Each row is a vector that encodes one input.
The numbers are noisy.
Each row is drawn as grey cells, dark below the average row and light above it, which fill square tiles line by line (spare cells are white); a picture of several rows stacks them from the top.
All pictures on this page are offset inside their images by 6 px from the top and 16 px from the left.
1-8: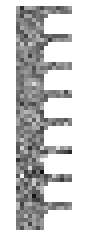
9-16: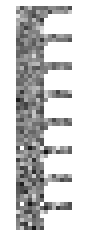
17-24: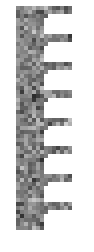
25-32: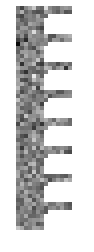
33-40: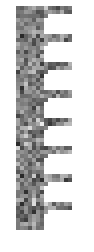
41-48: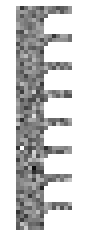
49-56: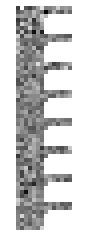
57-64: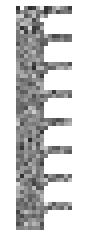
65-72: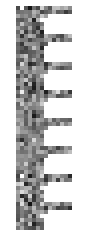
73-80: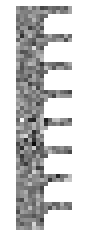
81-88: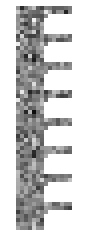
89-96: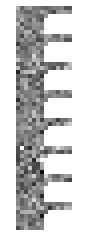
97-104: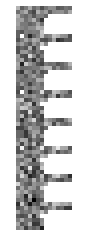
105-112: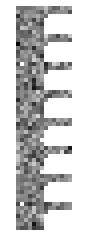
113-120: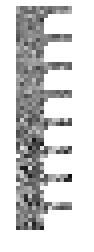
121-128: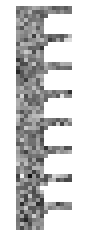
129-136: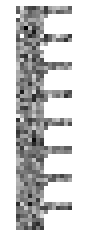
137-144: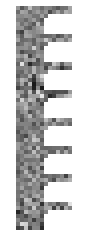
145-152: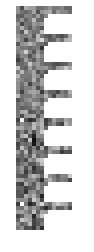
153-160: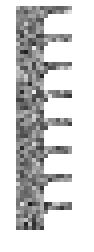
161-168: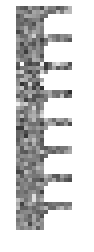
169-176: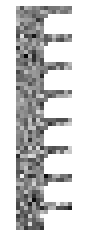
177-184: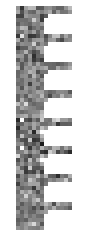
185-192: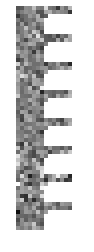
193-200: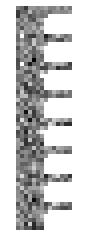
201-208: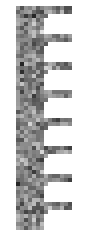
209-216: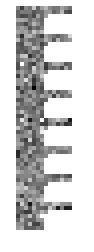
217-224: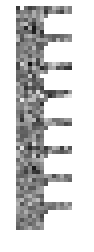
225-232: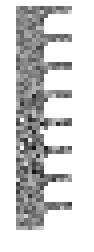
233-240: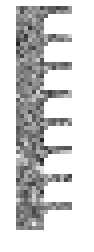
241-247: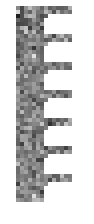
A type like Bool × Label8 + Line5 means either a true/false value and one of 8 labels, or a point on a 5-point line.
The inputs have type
Bool × (Circle16 + Label11).
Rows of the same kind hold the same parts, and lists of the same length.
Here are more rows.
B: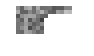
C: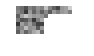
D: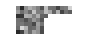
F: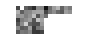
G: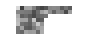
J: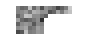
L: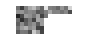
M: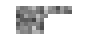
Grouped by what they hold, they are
B, D, F, G, J
C, L, M

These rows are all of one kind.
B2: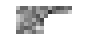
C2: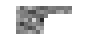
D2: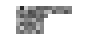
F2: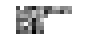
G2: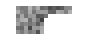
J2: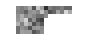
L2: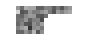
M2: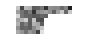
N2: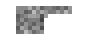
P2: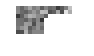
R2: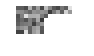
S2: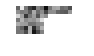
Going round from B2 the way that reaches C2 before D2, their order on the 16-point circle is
B2, R2, C2, M2, L2, G2, S2, N2, J2, D2, F2, P2.
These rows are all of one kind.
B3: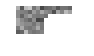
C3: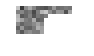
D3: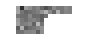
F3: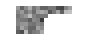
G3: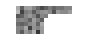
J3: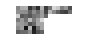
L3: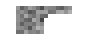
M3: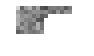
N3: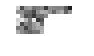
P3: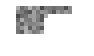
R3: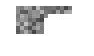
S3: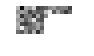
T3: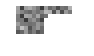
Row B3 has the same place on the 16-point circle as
M3, N3, S3 and T3.
